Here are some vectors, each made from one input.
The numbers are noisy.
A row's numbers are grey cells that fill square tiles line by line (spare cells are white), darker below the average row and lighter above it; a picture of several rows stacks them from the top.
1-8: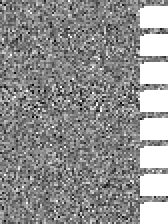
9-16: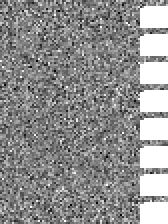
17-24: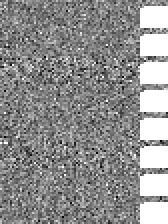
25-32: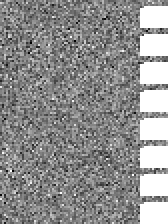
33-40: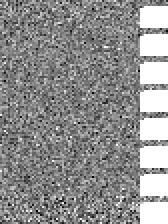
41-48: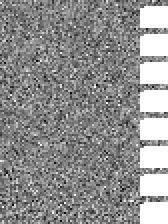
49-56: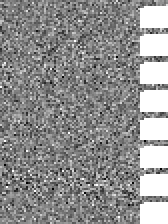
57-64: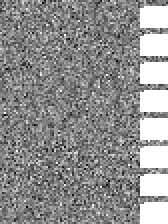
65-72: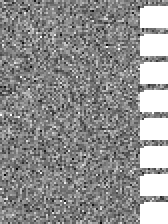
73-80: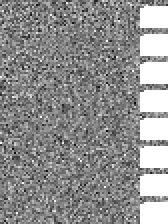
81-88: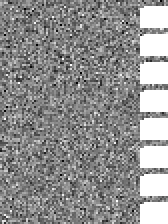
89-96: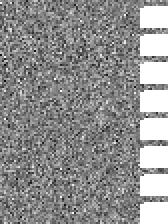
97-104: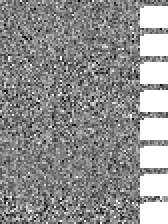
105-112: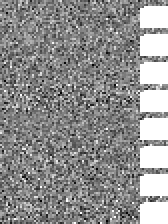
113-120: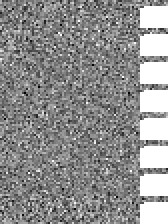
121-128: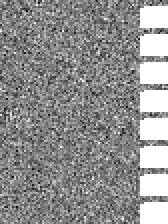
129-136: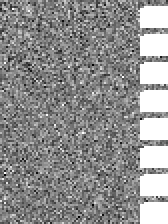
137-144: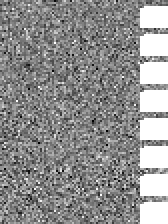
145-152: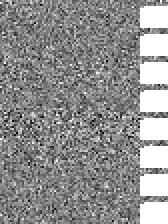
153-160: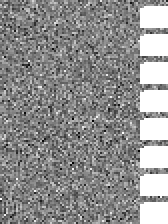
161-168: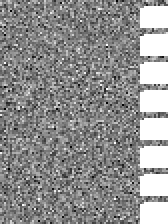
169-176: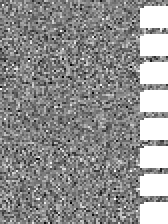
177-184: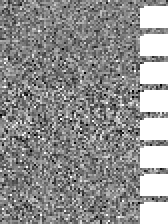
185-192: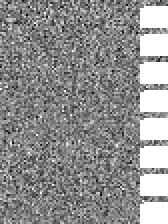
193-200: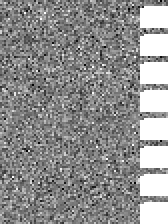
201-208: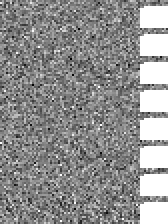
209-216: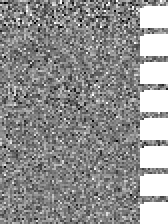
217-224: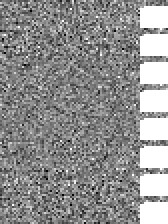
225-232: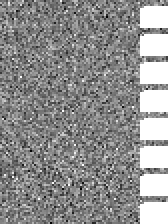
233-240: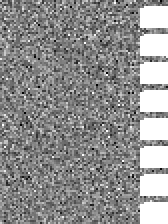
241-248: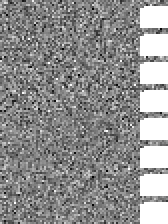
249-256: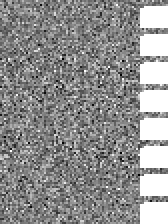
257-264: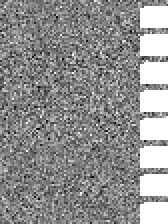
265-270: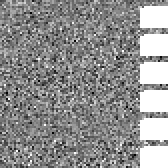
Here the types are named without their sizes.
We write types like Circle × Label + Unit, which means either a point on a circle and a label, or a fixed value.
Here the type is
Bool × (Circle + Unit) × Label × Label × Label.
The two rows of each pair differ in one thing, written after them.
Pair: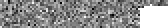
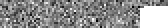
one of the three labels
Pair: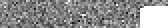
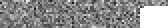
the place on the circle
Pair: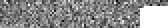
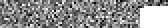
the true/false value
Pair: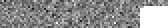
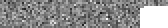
one of the three labels
